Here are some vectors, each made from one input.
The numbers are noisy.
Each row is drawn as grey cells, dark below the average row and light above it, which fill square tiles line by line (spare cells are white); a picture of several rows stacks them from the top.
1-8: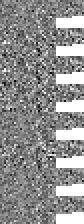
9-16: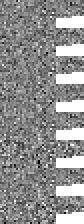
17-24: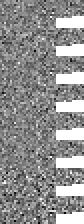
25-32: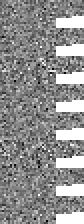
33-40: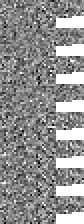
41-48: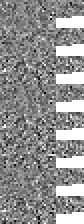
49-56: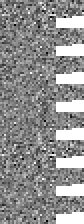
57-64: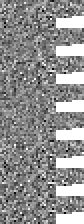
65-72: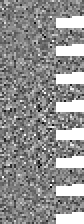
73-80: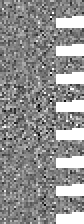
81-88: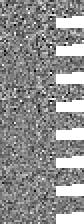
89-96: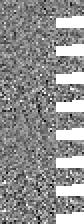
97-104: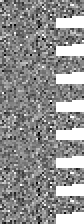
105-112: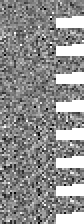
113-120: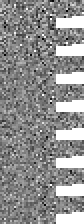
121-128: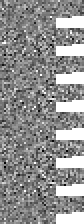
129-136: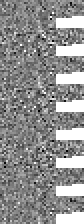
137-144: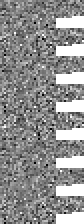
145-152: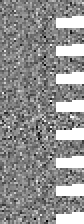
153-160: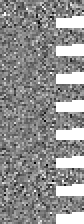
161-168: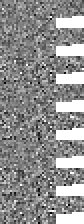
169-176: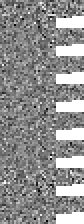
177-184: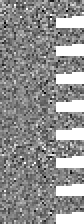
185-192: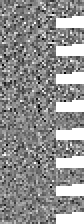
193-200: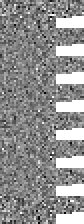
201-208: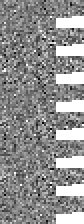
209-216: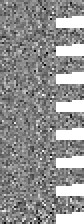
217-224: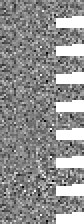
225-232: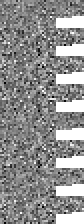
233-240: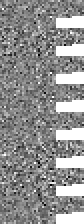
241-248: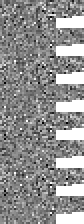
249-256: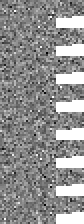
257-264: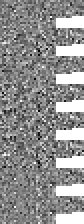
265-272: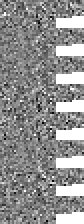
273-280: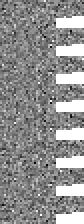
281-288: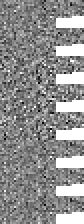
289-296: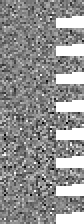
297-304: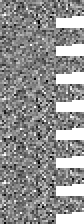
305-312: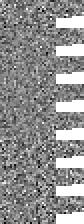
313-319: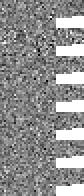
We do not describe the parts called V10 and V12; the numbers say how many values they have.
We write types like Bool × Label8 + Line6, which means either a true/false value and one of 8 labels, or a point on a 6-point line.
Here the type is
Label4 × Label4 × Label4 × (Label4 × Label4 + Unit) + (Label7 × V12 + Unit) × V10.
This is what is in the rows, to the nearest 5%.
About 40% of them hold three labels (each one of 4), together with either a fixed value, or two labels (each one of 4). The rest hold a value of V10, together with either a fixed value, or one of 7 labels and a value of V12.
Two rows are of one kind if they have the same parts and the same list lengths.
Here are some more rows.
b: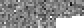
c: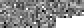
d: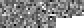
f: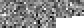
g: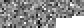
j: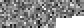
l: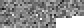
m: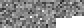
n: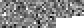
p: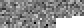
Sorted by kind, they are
b
c, d, j, n
f, g
l, m, p

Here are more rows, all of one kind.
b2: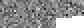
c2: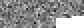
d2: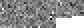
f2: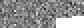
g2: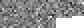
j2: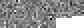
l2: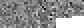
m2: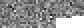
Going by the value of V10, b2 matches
f2 and g2.
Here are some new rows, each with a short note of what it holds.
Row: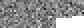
one of 7 labels, a value of V10 and a value of V12
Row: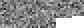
a value of V10
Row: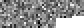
five labels (each one of 4)
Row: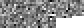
five labels (each one of 4)
